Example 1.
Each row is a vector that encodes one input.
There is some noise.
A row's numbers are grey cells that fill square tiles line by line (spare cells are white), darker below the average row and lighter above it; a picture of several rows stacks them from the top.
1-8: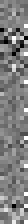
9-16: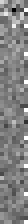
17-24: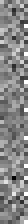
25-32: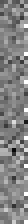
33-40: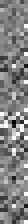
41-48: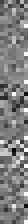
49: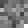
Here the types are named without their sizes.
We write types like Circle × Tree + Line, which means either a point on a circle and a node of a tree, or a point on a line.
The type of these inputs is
Circle.
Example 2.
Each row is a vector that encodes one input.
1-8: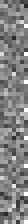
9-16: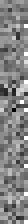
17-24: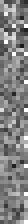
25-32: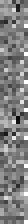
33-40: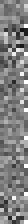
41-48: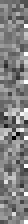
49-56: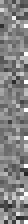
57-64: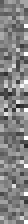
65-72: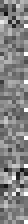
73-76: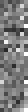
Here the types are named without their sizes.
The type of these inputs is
Label.
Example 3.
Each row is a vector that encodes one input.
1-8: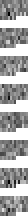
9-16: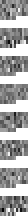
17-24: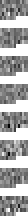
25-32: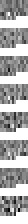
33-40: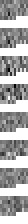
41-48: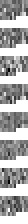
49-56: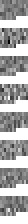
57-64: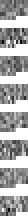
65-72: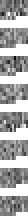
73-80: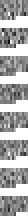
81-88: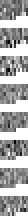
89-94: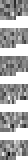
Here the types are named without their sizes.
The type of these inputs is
Line × Line.
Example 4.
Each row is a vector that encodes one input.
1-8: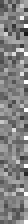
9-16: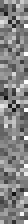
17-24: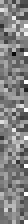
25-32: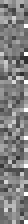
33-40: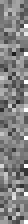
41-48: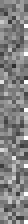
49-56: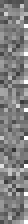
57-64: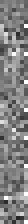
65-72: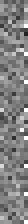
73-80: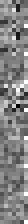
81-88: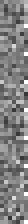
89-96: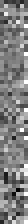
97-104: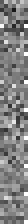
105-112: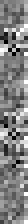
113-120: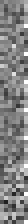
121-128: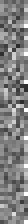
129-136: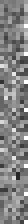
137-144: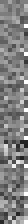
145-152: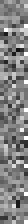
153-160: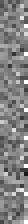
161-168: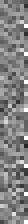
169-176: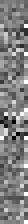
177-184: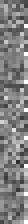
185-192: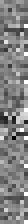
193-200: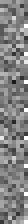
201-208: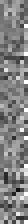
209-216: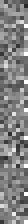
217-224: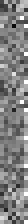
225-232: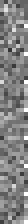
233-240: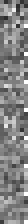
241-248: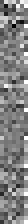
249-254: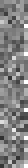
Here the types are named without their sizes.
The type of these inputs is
Label.
